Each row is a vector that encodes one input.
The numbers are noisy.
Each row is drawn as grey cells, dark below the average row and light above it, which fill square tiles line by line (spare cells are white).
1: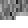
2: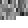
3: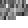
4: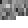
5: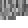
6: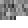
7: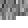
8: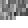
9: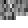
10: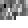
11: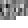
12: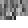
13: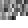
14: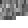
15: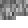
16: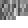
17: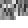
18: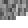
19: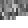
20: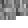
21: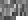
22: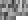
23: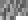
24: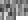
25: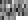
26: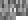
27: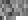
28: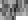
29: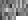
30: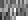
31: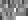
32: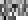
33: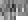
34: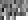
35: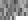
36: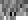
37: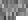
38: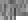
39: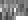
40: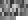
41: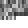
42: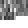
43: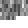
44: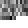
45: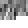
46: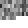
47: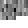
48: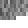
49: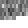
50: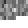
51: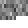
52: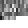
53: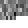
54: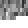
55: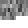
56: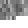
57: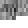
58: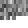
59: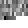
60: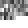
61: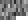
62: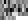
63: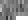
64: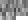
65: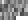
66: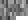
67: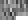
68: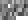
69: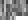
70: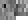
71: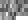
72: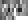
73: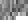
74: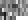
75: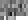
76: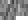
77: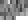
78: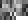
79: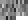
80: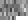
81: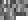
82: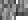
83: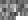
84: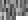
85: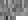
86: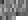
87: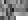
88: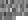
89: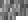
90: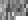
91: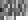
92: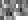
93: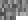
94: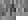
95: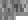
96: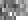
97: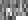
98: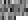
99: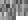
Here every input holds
a node of a 7-node tree, together with either one of 5 labels, or four true/false values.
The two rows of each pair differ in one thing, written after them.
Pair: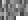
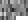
the label
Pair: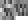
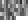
the label
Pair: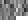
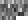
the label
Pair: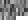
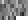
the label
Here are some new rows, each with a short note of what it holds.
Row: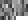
one of 5 labels and a node of a 7-node tree
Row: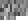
a node of a 7-node tree and four true/false values
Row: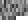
one of 5 labels and a node of a 7-node tree
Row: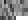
one of 5 labels and a node of a 7-node tree
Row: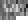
a node of a 7-node tree and four true/false values
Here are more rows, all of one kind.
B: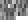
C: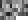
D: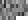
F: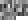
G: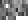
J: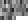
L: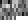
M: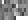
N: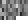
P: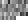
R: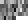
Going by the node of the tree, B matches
C, F and J.
